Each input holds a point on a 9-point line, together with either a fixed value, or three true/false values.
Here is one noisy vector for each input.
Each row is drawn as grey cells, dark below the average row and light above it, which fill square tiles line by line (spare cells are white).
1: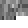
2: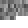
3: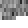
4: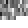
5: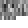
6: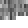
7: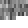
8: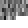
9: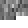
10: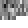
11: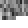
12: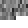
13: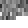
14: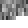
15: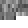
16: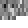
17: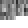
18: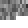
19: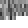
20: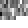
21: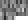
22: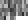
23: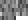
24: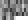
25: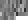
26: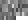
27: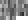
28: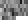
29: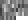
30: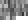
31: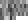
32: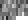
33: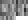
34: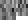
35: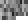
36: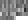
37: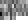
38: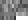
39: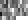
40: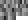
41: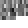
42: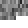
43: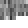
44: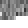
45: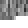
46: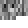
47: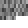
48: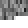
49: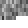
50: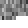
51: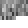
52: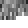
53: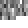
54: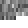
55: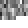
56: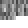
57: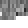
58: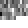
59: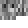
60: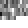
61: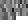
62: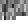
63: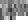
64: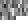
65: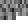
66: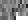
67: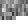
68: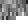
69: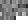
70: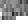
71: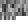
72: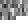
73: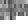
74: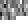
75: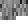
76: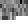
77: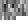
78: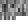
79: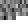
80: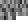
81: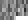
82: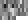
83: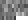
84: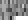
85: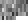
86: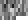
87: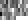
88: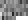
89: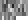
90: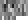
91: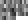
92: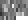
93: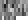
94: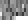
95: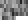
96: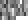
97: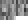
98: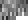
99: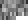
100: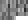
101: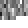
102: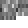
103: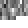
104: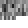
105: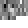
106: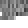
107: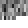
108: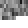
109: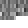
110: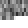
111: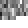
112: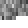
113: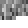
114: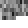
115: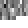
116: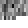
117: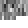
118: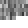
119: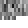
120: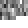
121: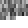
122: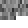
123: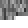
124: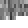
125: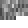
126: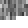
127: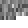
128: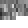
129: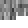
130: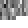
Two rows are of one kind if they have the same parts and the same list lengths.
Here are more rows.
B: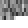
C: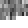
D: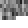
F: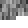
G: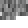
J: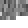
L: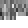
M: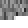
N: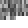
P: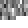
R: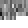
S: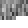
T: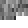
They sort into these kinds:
B, C, D, F, G, J, L, M, N, R, S, T
P

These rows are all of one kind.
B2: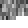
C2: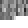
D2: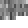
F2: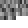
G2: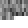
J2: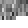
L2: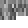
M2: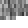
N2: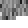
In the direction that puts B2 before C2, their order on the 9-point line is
B2, C2, J2, L2, D2, M2, N2, G2, F2.
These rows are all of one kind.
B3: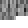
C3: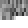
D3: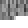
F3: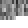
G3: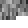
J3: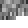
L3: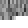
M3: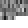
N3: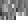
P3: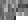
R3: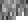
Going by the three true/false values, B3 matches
D3, F3 and M3.
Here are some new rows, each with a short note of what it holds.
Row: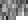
a point on a 9-point line and three true/false values
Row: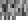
a point on a 9-point line
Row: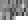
a point on a 9-point line and three true/false values
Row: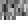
a point on a 9-point line
